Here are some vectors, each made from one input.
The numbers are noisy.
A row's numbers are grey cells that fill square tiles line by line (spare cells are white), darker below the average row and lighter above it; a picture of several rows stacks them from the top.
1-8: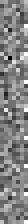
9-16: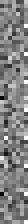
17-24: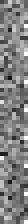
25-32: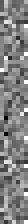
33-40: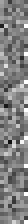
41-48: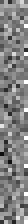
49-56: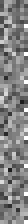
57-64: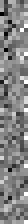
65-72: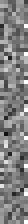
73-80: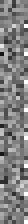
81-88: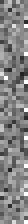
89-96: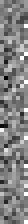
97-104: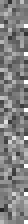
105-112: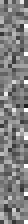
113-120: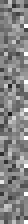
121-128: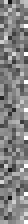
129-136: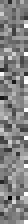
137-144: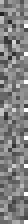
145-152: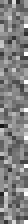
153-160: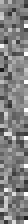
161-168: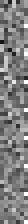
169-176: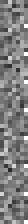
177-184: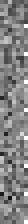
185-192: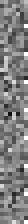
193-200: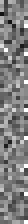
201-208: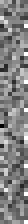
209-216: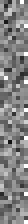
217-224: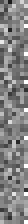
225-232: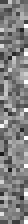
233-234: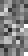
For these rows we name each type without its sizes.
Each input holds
a point on each of two lines, together with a list of points on a circle.
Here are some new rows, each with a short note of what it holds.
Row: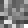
a point on each of two lines, together with the empty list
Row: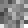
a point on each of two lines, together with a list of two items
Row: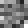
a point on each of two lines, together with a list of one item
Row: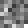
a point on each of two lines, together with the empty list
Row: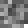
a point on each of two lines, together with the empty list
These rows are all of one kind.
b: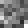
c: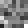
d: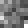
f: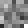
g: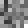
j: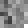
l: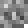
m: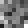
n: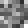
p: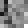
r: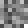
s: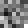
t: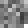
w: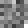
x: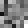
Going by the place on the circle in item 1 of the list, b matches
c, d, m and s.
